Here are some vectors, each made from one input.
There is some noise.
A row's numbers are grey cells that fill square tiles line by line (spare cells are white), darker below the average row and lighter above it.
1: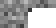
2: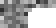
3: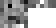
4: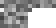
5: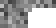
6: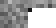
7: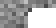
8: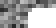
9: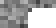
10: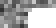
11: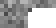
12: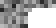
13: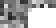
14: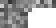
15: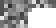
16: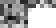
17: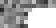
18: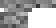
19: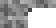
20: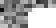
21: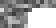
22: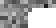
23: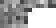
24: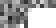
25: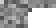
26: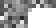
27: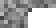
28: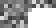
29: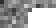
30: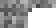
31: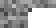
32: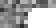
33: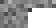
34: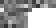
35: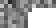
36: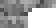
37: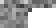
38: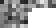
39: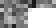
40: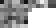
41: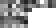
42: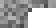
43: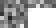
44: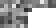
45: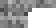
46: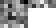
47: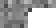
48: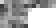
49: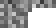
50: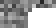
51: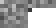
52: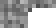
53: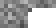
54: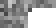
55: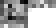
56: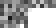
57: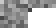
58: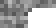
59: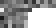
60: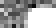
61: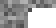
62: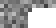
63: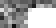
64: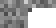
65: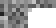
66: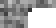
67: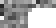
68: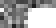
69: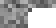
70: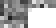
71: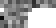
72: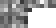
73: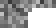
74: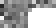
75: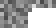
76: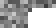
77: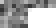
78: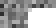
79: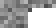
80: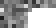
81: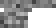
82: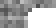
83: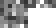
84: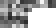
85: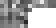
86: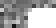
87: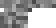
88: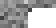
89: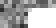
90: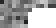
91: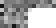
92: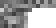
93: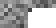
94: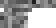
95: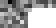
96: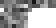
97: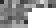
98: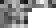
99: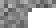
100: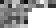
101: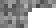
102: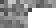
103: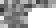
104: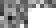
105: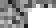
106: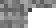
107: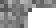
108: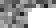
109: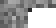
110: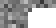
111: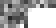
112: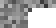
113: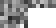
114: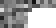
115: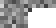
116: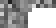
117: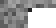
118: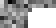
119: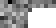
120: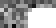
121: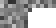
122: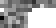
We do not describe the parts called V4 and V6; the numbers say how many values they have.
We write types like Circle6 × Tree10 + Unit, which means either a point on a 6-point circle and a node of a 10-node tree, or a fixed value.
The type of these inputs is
(Line5 × V4 + V6) × Tree8.
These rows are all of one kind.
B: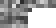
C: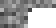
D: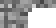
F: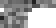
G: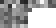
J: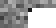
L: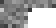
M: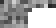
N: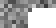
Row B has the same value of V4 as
F and L.
